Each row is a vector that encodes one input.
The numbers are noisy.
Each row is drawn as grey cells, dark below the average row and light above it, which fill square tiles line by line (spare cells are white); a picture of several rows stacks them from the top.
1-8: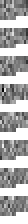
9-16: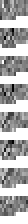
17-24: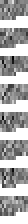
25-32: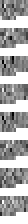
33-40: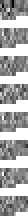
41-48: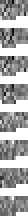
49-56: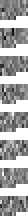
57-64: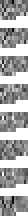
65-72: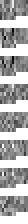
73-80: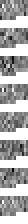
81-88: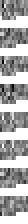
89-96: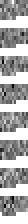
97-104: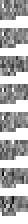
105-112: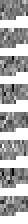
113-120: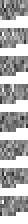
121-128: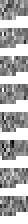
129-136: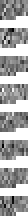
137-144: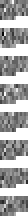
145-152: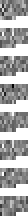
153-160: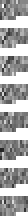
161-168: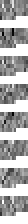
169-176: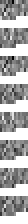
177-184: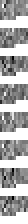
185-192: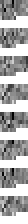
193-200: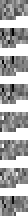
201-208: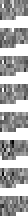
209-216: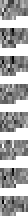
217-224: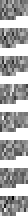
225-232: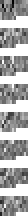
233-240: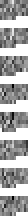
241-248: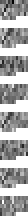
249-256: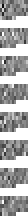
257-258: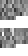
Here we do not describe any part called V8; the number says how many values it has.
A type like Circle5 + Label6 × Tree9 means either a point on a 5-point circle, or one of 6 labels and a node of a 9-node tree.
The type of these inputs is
(Line7 + V8) × Line10.
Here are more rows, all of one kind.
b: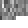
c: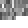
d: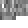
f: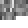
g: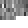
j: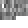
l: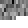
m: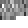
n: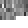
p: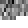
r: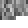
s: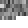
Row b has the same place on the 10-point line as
d and j.
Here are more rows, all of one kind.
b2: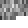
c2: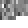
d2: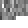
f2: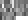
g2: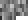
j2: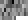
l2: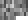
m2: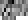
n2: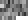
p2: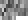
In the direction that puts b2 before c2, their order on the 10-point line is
l2, b2, f2, d2, c2, g2, n2, p2, j2, m2.
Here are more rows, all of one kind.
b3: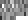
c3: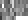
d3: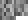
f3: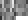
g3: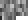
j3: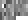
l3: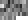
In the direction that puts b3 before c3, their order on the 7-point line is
g3, d3, f3, b3, c3, l3, j3.
